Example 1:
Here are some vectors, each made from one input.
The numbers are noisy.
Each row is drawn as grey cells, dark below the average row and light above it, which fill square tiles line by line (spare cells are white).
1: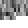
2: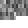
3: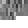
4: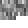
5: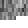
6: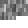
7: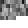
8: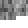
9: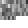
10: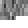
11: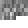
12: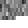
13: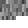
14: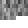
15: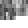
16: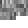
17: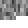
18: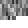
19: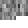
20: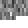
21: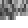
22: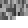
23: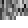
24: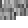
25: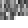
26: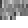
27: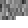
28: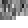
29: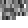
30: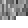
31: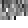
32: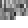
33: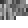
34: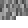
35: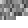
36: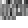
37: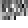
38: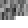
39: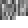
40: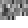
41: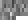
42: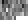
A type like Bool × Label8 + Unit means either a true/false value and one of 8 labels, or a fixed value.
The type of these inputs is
Label9.
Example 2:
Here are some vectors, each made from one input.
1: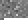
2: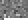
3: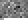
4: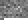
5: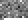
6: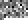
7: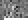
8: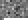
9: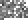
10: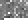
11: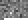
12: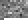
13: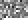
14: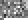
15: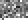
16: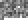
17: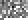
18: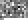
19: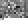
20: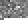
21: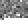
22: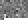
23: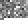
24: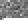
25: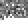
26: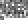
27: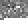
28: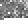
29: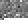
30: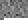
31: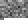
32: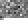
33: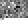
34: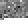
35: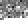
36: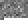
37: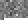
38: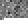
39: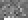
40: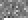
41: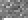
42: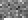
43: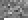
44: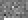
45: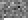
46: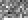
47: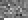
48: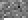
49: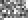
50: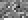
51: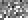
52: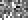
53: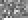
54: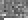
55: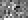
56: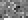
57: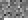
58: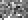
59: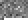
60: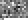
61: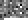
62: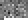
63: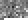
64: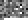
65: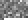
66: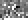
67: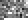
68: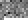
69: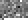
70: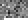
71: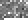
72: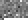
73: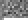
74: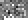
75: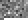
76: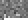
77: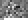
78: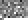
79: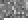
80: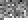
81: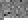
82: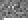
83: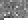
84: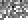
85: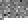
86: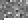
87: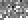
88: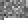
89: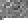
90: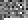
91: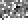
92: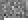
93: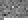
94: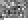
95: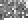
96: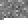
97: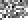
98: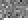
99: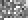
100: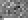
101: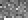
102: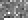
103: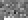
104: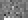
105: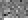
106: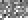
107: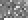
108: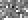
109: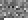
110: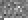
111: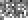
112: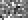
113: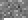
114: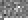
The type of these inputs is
Circle8 + Unit.
